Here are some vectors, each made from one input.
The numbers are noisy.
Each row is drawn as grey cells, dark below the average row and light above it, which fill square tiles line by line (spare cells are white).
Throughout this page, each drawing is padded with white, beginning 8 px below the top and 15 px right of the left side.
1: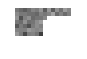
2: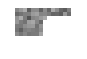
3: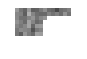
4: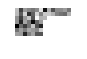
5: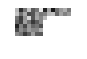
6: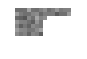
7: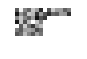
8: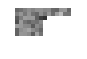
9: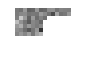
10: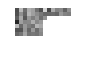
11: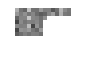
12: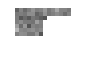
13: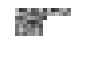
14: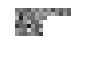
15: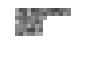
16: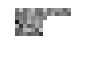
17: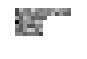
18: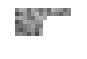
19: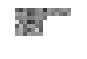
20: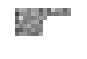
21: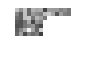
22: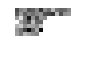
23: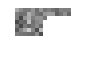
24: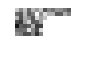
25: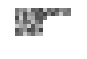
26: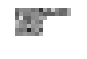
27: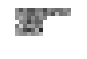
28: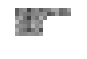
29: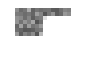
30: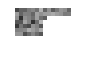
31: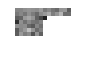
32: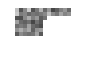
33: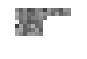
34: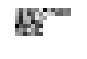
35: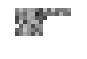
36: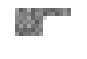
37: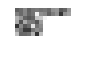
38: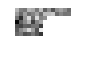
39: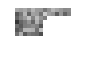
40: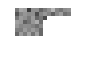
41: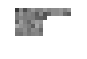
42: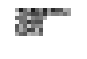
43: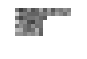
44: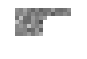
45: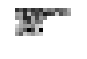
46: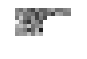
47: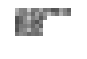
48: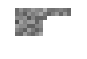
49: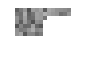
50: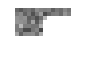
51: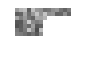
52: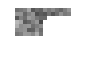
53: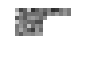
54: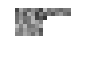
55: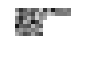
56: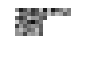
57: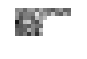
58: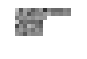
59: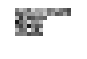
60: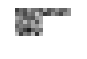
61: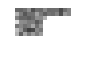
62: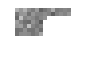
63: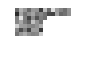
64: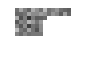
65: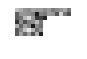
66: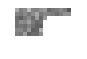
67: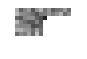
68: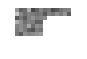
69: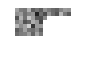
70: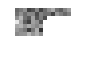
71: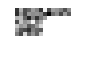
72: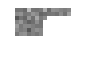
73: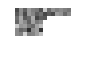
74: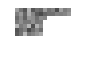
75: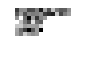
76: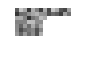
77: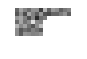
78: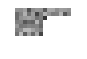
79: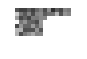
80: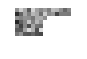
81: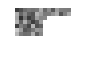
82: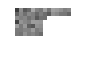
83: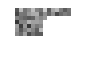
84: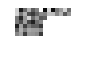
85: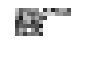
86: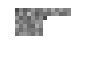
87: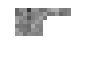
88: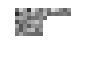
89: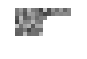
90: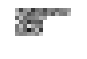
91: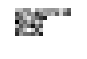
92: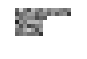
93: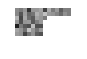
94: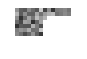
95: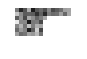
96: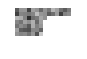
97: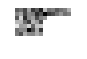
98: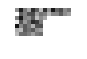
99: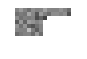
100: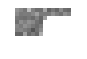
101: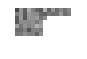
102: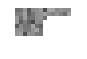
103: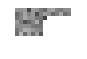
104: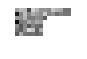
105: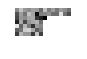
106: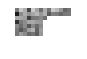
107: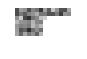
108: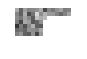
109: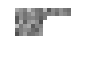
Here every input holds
a point on a 6-point circle and a true/false value, together with either a fixed value, or a node of an 8-node tree.
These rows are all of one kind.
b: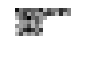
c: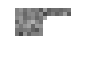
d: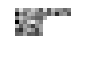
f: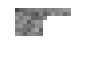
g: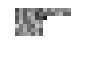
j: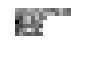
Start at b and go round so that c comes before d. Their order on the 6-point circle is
b, c, d, j, f, g.
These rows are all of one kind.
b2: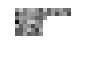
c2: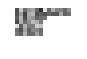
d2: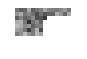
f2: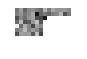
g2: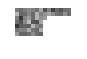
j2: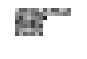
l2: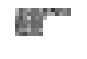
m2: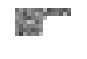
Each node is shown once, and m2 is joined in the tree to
b2, f2, g2 and j2.
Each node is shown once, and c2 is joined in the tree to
g2.
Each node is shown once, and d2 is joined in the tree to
f2.
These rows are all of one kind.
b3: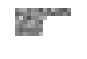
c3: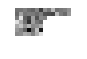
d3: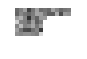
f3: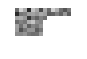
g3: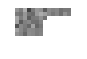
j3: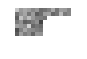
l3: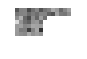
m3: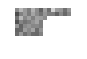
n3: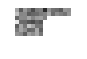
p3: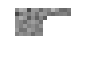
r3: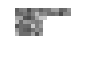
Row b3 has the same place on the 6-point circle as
f3, g3 and p3.
